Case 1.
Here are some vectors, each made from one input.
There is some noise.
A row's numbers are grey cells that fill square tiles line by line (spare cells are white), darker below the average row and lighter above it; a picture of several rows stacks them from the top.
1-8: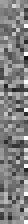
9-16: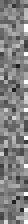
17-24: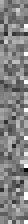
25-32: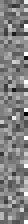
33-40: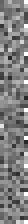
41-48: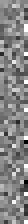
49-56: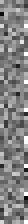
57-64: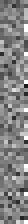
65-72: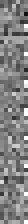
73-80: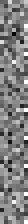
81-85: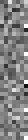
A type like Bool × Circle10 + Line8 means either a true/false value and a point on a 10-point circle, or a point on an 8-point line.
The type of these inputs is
Bool × Bool × Bool × Bool.
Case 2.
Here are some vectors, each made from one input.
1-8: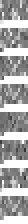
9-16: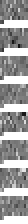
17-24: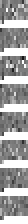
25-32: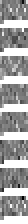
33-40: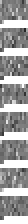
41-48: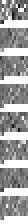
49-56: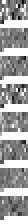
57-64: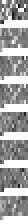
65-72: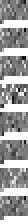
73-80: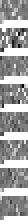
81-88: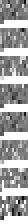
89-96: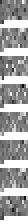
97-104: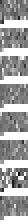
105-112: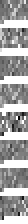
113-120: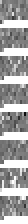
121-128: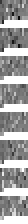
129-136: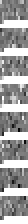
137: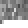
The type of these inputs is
Bool × Bool × Bool × Bool + Unit.
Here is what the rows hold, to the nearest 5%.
About 5% of them hold a fixed value. The rest hold four true/false values.
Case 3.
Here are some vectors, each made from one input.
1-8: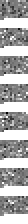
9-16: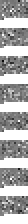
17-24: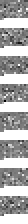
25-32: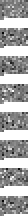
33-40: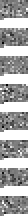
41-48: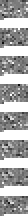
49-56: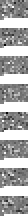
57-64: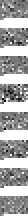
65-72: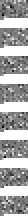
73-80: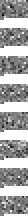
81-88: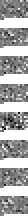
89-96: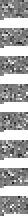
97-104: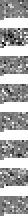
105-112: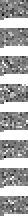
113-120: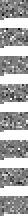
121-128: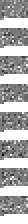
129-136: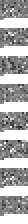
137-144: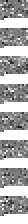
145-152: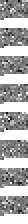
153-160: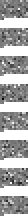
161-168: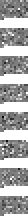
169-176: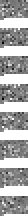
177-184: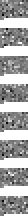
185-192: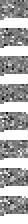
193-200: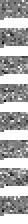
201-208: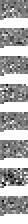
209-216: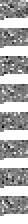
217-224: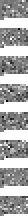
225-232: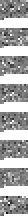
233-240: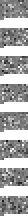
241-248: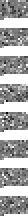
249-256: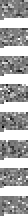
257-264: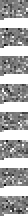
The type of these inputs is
Line3 × Line12 + Unit.
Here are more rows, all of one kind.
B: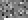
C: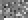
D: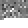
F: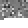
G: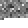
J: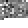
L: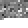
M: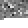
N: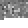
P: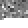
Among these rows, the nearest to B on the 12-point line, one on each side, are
M and N.
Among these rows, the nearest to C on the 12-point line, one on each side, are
D and L.
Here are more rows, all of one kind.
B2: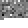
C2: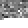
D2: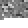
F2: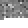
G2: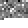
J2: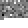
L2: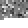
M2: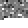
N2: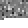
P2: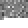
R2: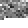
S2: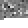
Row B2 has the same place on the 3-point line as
J2, L2, N2 and R2.
